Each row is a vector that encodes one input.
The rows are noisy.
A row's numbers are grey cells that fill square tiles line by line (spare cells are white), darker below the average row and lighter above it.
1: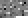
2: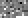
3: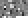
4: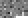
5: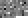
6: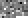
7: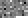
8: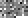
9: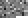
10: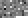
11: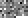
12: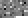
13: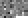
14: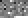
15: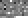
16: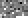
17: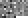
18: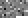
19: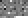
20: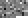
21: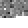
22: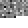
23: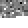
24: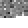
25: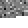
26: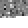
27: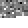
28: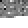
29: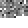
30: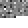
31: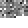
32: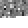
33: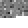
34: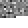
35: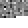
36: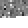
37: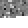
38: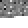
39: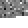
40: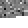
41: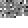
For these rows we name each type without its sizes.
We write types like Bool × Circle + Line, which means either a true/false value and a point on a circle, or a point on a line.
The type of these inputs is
Bool × Line.
